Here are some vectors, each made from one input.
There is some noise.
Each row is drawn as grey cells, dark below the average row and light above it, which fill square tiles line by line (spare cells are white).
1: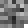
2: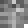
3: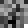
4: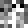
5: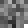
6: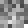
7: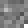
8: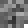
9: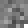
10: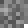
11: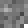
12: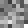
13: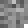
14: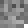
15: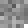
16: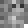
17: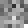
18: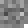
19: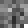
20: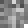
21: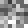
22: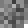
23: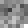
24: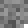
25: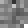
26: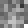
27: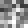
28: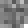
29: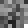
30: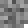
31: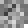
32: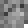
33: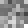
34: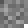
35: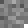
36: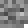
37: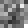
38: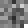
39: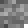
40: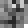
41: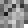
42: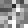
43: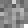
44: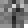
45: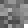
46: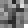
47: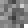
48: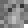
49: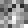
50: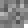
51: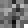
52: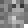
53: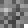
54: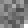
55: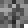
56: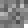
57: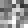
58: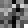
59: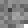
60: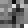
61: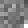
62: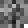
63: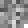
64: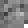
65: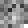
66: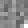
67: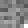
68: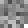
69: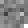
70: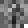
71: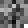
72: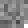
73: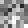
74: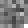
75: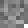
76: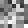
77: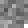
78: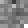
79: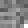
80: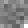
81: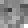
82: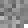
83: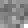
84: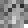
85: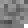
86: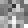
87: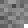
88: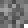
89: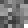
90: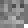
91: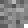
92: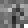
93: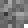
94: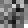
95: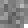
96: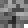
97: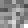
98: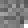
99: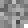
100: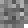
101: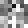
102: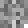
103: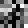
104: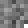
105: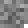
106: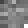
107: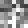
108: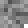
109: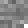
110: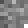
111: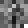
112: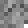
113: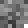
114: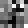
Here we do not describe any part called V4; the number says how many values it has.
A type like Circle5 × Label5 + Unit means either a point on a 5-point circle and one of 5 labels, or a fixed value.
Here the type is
Tree8 × (Tree8 + V4).
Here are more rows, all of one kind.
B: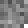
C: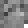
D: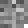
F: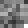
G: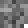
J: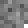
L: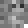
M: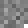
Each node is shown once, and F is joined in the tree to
D and L.
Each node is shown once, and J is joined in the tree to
C and L.
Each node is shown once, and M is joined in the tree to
G and L.
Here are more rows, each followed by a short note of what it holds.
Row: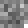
a node of each of two 8-node trees
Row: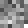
a node of an 8-node tree and a value of V4
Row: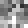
a node of each of two 8-node trees
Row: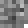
a node of each of two 8-node trees
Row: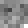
a node of each of two 8-node trees
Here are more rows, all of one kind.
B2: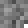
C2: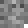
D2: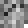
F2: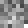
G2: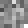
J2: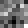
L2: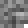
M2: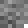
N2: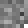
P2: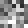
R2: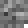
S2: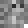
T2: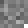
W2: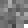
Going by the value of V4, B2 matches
F2, G2, J2 and L2.
